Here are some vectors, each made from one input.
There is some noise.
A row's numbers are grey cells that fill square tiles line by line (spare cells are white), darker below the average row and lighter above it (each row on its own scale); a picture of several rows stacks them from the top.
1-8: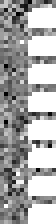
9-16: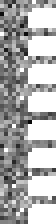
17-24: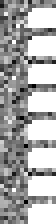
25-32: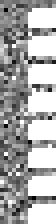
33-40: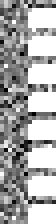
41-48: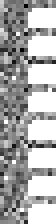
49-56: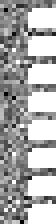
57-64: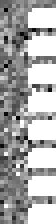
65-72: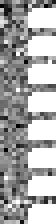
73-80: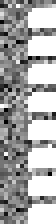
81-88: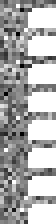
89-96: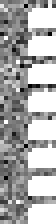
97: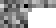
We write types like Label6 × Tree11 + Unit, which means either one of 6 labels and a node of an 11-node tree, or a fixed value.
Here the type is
Label7 × Label8 + Unit.
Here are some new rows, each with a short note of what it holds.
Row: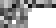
a fixed value
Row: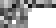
a fixed value
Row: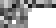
a fixed value
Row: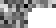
one of 7 labels and one of 8 labels
